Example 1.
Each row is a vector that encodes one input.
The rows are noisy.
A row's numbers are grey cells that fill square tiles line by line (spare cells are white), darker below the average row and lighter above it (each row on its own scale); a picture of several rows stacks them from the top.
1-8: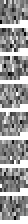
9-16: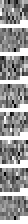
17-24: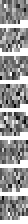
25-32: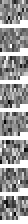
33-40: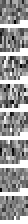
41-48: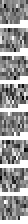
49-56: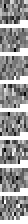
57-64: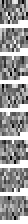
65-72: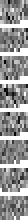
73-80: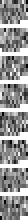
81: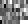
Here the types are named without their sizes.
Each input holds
a point on a line and three true/false values.
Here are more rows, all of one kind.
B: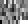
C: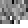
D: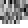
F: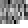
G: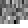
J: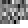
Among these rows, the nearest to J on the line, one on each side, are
D and G.
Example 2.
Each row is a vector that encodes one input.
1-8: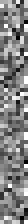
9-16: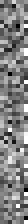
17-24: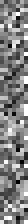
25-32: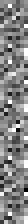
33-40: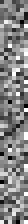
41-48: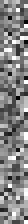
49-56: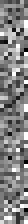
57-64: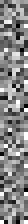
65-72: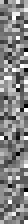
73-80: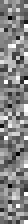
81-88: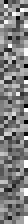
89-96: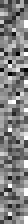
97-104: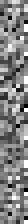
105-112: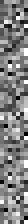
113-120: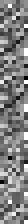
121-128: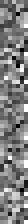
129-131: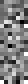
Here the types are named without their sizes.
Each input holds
a point on a line, together with either a fixed value, or three true/false values.
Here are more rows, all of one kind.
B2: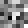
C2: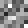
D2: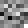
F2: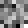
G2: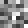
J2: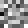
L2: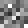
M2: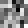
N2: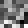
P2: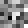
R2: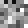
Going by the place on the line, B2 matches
D2, L2 and P2.
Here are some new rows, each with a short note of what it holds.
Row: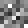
a point on a line and three true/false values
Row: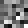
a point on a line and three true/false values
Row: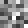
a point on a line and three true/false values
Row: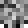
a point on a line and three true/false values
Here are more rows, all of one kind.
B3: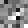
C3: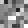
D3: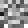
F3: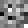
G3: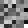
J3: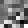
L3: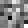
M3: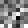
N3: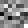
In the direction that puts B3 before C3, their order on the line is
G3, J3, L3, F3, M3, N3, B3, D3, C3.
